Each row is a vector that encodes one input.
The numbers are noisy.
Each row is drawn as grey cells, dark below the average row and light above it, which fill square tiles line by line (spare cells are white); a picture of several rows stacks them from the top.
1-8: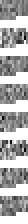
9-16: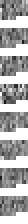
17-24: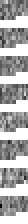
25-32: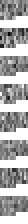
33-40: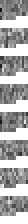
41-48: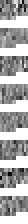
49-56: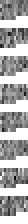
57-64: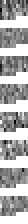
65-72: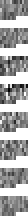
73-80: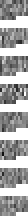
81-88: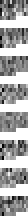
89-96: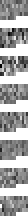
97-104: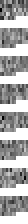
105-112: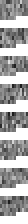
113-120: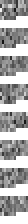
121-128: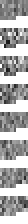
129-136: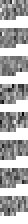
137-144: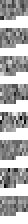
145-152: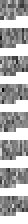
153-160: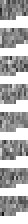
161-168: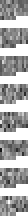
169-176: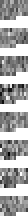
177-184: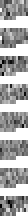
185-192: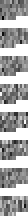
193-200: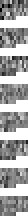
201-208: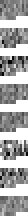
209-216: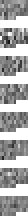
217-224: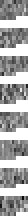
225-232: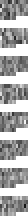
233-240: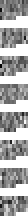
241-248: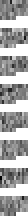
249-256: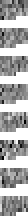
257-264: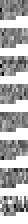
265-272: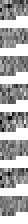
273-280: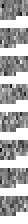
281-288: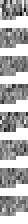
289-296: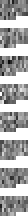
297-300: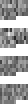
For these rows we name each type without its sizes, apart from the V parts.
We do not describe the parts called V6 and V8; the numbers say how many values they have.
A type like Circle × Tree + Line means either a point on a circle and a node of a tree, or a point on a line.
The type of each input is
(Bool × Bool × Bool × Bool + Unit) × V8 + Circle × V6.
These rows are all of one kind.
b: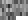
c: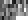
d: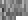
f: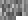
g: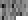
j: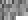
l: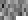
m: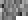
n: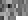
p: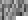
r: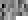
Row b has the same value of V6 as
d, f, n and p.
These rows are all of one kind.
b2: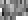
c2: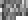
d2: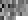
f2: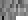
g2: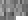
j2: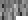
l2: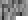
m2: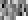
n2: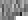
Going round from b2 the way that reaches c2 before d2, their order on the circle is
b2, l2, f2, c2, d2, m2, j2, g2, n2.
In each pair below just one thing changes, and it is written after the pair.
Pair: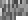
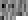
the value of V6
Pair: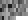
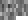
the place on the circle
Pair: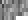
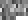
the value of V6
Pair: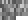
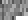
the place on the circle
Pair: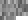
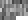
the place on the circle
